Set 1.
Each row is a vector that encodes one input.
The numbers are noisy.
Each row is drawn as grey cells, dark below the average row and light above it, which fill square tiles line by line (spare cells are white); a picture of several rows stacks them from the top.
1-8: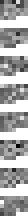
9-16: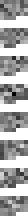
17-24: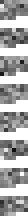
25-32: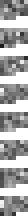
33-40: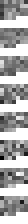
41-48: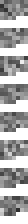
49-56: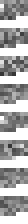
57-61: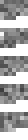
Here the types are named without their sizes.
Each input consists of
a label and a point on a line.
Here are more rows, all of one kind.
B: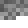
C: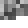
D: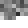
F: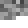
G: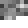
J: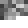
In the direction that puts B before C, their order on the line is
F, D, J, B, C, G.
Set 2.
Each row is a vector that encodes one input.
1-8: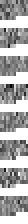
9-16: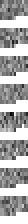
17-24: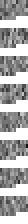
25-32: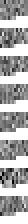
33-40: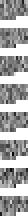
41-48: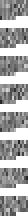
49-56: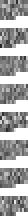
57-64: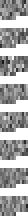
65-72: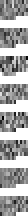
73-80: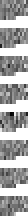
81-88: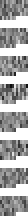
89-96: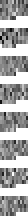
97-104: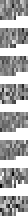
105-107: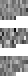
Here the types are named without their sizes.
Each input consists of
a list of points on a line.
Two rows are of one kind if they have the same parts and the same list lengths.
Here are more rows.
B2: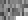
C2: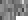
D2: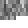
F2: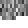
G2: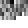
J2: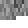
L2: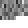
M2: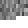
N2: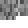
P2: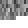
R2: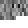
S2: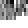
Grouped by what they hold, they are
B2, C2, D2, L2, M2
F2, J2, N2, P2, R2
G2, S2

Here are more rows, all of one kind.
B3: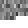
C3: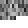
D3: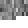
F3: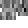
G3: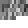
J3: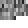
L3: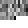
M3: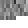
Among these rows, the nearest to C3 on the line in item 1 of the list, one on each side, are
D3 and G3.
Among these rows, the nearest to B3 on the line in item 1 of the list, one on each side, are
G3 and M3.
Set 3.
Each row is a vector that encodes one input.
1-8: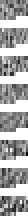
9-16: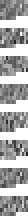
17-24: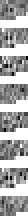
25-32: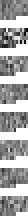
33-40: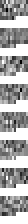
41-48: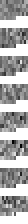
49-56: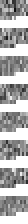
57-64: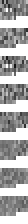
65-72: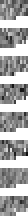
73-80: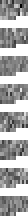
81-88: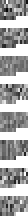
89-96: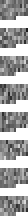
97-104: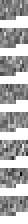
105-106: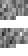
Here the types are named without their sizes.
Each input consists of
either a point on a circle, or a point on a line.
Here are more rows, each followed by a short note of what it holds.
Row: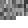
a point on a line
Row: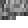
a point on a line
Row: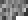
a point on a line
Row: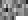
a point on a line
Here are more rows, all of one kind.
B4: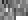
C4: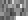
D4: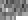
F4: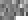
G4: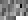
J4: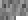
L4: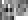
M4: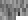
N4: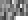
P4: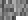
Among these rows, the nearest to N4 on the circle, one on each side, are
C4 and D4.
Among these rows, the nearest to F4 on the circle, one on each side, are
G4 and M4.
